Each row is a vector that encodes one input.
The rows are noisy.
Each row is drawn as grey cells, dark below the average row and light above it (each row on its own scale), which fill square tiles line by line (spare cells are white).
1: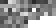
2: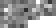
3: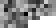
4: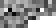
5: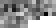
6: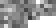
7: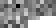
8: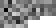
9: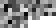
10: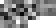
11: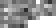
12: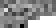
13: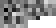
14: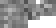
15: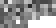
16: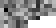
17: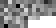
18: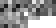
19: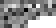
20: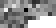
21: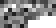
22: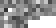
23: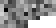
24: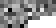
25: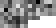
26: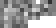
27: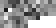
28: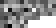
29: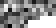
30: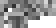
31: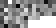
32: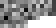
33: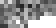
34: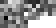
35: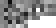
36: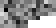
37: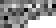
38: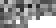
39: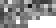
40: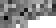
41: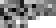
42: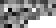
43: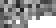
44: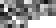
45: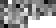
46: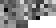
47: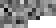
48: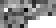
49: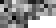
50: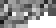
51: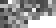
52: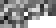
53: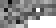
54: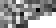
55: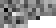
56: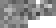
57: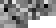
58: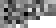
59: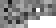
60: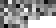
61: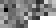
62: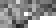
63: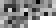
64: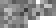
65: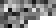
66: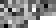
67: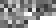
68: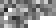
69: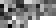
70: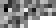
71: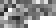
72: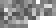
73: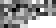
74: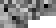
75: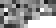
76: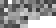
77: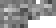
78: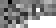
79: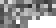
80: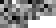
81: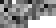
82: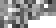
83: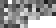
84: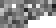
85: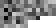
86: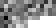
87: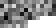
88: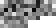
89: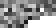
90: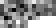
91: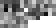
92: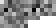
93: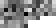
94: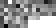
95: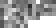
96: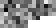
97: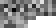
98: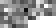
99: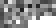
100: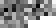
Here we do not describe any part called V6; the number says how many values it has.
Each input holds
a value of V6, together with either a point on a 4-point line, or three true/false values.
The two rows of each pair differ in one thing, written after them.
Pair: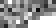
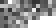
the value of V6
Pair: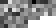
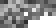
one of the three true/false values
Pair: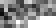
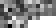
one of the three true/false values
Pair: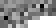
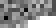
one of the three true/false values
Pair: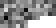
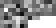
the value of V6
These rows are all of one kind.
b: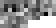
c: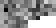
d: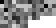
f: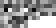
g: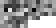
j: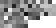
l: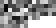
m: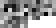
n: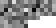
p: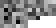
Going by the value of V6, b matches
f, g, l and m.
